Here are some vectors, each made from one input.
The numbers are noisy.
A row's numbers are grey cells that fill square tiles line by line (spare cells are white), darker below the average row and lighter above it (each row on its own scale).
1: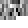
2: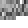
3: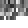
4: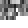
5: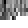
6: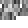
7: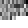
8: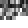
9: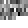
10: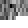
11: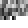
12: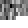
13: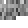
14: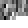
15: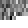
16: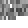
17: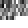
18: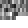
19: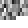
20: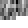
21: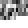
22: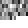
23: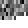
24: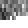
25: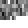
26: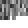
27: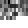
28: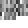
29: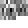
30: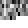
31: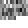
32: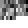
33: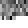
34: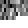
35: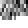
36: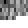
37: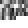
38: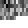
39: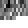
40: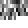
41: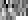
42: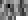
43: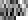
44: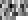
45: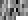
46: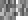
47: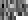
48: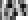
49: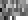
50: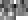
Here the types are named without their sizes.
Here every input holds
a label, together with either a fixed value, or three true/false values.
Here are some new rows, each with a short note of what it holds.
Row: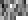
a label and three true/false values
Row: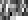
a label
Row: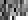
a label
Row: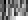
a label
